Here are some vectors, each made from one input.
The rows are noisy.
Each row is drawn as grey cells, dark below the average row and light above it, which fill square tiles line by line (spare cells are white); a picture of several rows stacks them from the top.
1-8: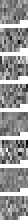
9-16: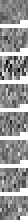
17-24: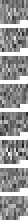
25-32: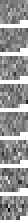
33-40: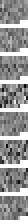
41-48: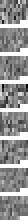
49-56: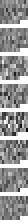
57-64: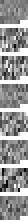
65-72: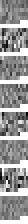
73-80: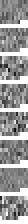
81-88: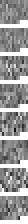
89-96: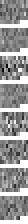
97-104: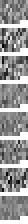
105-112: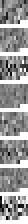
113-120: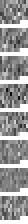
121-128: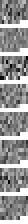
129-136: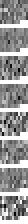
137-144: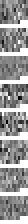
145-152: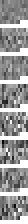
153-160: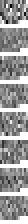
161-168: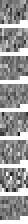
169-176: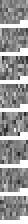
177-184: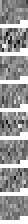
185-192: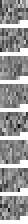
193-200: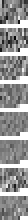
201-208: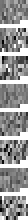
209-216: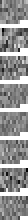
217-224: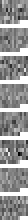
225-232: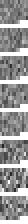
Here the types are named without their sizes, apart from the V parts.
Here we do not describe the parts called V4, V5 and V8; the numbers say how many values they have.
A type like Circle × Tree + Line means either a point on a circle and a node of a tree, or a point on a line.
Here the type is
Label × ((Line + V5) × V8 + V4) × Tree.
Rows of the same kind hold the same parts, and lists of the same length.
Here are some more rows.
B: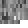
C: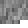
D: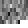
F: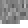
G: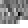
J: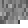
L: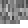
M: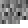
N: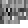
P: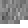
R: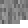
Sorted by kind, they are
B, P, R
C, D, F, J, L
G, M, N

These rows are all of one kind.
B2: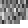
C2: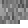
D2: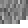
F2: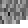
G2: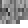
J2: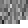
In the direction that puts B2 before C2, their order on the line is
J2, D2, B2, C2, G2, F2.
